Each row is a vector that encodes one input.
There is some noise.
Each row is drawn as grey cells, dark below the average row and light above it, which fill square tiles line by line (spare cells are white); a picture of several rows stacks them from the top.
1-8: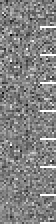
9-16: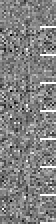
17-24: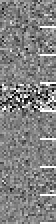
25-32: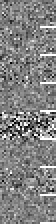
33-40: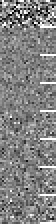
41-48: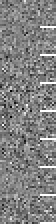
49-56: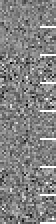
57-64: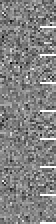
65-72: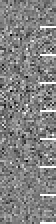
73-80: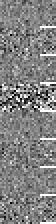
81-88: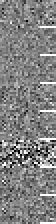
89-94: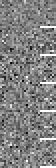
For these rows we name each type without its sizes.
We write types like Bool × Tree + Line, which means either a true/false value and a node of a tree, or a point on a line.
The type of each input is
List(Line).
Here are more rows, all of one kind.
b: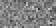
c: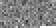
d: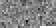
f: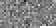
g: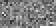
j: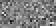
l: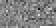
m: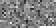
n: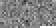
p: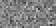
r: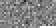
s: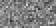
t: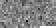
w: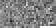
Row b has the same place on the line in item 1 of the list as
l, p, s and w.
